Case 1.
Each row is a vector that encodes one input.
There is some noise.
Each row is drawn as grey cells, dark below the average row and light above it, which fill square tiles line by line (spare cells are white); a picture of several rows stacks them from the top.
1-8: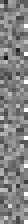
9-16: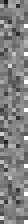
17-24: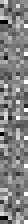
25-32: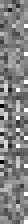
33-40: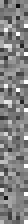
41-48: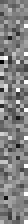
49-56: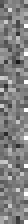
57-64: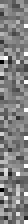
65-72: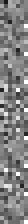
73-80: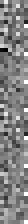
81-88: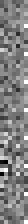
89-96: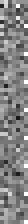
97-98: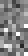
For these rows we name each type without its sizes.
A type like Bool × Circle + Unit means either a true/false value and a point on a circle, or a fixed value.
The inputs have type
(Circle + Unit) × Label.
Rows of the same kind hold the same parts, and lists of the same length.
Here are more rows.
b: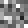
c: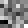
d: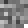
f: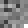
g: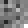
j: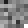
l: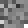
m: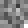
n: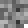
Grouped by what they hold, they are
b, c
d, f, g, j, l, m, n

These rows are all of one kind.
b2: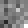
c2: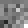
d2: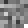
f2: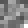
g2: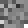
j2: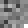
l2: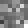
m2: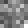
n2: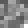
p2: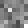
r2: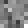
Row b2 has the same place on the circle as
f2, m2, n2 and r2.
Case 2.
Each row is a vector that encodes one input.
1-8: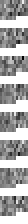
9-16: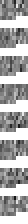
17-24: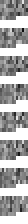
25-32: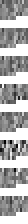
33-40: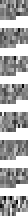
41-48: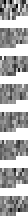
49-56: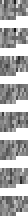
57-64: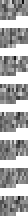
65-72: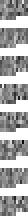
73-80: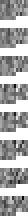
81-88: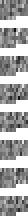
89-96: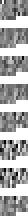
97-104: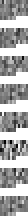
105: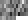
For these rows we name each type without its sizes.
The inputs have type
List(Line).
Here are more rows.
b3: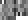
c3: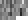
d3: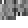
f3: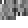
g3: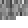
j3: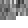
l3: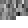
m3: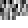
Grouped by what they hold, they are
b3, d3, f3
c3, g3, j3, l3
m3

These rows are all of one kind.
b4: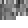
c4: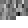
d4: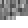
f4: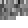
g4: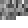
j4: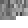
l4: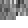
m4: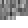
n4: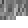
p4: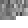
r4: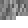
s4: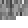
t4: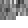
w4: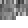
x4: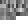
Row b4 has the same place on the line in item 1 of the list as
f4, l4, t4 and w4.
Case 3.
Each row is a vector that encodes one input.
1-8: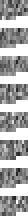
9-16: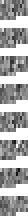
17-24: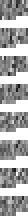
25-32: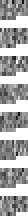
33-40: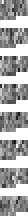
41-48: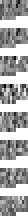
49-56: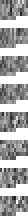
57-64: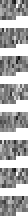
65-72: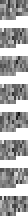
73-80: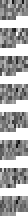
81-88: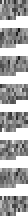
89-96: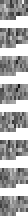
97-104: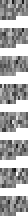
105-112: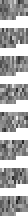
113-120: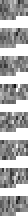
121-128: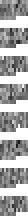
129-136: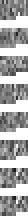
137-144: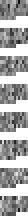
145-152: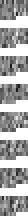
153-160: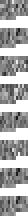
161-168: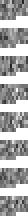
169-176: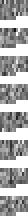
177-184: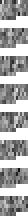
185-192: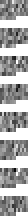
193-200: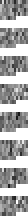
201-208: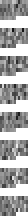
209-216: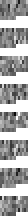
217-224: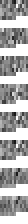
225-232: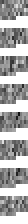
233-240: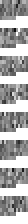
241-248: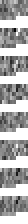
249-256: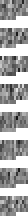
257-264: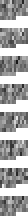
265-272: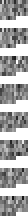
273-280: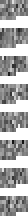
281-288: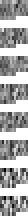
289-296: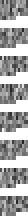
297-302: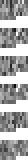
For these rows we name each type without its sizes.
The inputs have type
List(Circle).
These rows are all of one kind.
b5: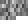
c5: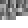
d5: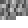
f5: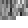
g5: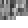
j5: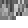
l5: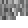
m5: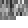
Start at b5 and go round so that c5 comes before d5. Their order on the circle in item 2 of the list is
b5, l5, f5, g5, m5, j5, c5, d5.
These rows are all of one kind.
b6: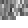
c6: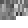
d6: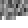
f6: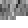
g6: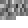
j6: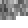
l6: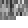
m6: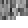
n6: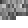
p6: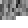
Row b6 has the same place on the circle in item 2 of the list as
g6 and j6.
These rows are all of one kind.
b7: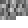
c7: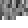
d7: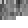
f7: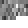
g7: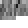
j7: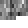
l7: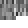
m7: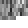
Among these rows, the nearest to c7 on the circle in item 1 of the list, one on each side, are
b7 and g7.
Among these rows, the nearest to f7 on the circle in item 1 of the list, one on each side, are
l7 and m7.
